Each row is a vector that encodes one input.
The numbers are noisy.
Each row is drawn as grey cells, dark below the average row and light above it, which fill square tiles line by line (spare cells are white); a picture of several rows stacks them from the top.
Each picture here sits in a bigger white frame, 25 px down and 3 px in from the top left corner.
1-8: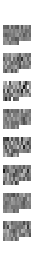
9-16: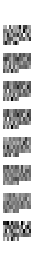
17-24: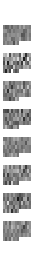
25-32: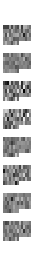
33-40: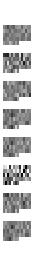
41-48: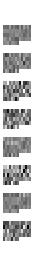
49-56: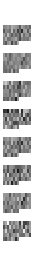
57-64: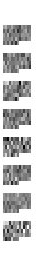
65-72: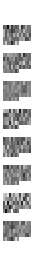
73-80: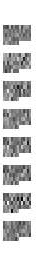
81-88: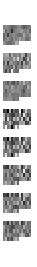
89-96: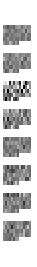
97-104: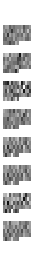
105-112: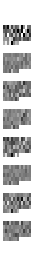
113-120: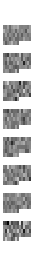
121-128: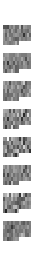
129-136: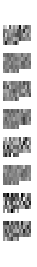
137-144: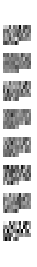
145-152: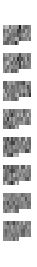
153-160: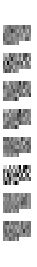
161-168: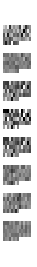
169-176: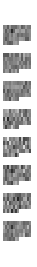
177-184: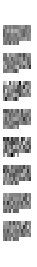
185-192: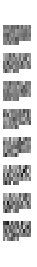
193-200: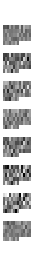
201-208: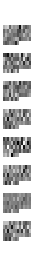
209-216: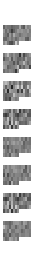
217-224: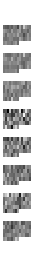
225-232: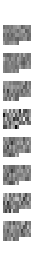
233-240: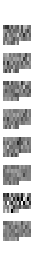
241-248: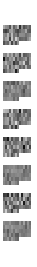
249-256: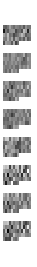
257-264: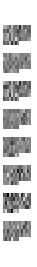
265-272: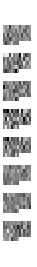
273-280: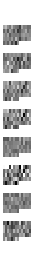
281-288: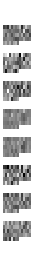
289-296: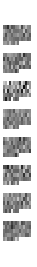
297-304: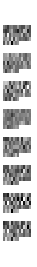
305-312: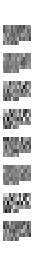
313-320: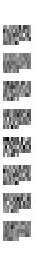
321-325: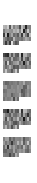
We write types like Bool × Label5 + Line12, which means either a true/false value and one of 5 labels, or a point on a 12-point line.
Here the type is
Label7 + Line8 × (Tree12 + Unit) + Tree13.
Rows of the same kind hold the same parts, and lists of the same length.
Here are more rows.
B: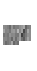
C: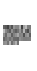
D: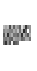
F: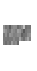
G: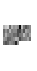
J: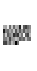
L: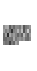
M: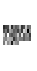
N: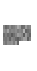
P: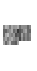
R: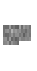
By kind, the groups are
B, D, F, R
C, N
G, J, M, P
L

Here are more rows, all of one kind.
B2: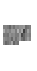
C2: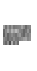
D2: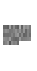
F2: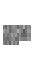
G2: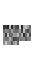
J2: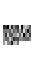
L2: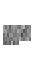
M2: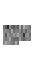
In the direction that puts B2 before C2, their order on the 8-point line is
M2, B2, L2, F2, G2, D2, J2, C2.
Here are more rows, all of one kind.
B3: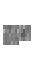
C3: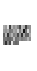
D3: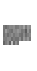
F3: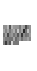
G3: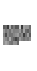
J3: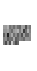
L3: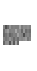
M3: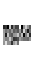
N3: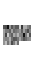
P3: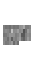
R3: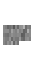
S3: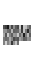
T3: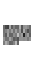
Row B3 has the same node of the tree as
F3 and M3.
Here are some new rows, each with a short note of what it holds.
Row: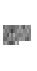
one of 7 labels
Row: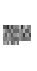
a point on an 8-point line
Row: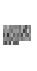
a point on an 8-point line and a node of a 12-node tree
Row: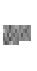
a point on an 8-point line
